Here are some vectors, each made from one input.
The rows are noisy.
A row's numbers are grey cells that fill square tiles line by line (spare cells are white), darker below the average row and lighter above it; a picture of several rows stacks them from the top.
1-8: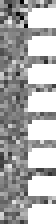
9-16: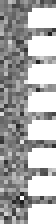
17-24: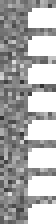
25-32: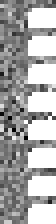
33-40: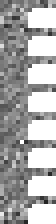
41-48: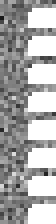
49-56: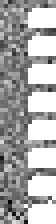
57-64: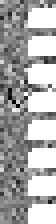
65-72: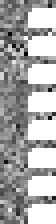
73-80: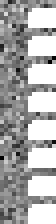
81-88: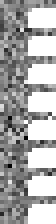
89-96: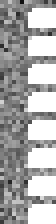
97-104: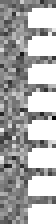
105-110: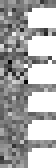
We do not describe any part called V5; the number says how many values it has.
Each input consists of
a list of up to three items, each a true/false value and a value of V5.
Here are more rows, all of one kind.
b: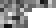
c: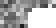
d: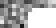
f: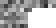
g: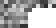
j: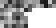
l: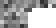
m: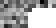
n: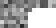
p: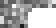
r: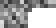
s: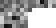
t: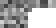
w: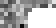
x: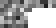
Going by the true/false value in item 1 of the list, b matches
d, p, s and x.
